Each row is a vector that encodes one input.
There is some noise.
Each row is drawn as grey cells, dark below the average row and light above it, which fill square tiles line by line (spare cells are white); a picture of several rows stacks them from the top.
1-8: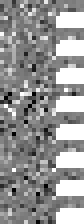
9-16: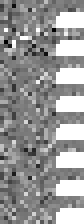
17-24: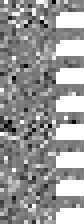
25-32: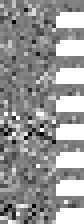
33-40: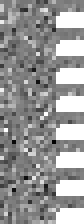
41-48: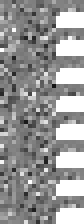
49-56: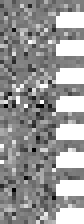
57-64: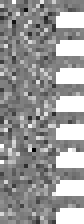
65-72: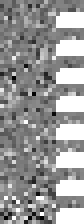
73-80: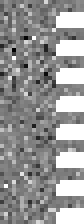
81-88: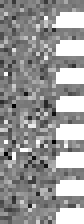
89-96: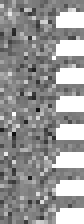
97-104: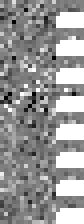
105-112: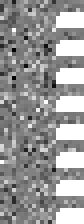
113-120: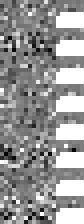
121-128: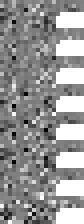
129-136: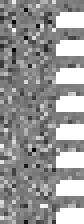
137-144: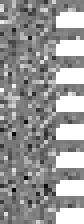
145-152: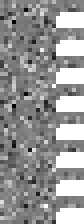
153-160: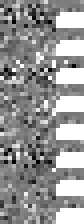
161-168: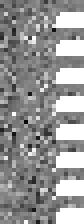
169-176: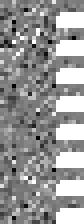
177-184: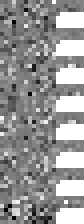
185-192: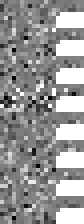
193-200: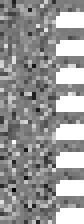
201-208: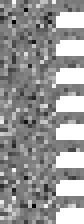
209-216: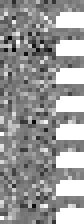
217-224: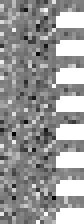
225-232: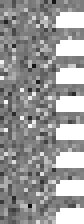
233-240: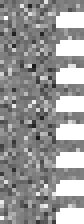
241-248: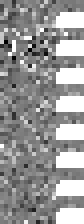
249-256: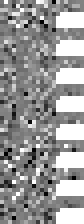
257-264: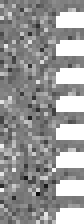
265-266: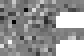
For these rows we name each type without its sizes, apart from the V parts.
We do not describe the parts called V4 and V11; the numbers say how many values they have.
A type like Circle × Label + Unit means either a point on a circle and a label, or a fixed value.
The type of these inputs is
Bool × Bool × Bool × Line × (Line + V11) + V4 × V4.
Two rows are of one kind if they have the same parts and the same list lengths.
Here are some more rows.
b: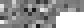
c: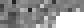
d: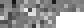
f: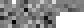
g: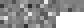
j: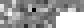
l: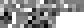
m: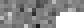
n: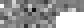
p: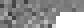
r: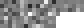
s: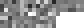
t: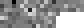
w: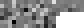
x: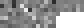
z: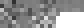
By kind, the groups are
b, c, f, n, p, z
d, g, j, m, r, s, t, w, x
l

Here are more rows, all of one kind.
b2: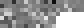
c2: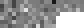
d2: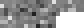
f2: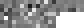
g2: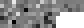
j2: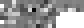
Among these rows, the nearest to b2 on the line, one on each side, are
c2 and d2.
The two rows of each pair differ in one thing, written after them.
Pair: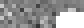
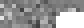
one of the three true/false values
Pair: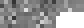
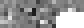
the place on the line
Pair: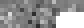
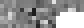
the value of V11
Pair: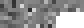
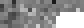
one of the three true/false values
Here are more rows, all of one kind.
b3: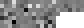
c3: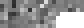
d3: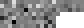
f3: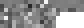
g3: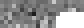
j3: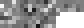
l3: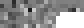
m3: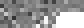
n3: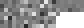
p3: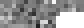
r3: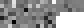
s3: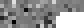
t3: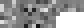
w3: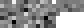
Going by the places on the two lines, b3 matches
d3, r3, s3 and w3.
